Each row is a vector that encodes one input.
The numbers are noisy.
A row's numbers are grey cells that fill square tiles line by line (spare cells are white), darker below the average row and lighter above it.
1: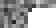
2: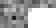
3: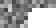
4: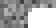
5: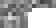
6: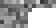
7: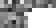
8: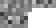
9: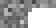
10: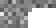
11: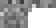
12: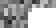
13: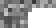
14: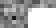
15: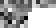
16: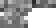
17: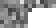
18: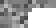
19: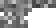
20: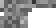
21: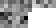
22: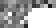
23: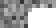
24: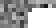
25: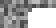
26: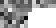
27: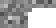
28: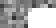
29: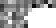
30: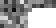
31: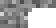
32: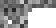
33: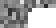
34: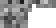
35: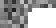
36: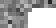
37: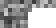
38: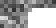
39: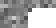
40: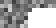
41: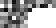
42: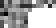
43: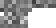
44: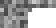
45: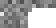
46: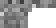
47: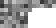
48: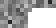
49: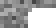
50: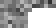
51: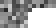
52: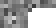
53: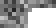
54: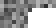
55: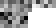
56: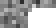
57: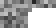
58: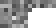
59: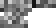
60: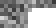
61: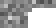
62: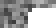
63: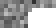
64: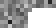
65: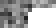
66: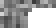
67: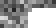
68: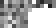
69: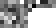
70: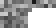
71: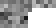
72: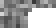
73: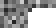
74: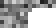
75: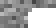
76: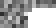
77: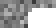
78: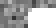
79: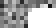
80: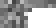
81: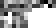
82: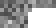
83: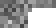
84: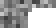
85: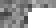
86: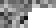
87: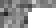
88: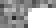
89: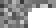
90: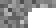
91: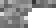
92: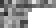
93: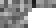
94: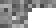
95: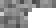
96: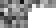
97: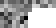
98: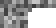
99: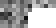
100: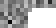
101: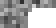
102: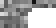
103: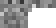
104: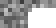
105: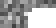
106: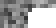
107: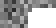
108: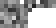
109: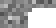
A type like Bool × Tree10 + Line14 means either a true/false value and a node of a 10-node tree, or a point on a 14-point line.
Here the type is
Circle6 + Tree11 + Unit.
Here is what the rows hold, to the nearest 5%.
About 40% of them hold a point on a 6-point circle. About 5% of them hold a fixed value. The rest hold a node of an 11-node tree.
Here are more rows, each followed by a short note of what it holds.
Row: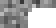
a point on a 6-point circle
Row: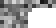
a fixed value
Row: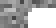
a point on a 6-point circle
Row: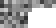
a fixed value
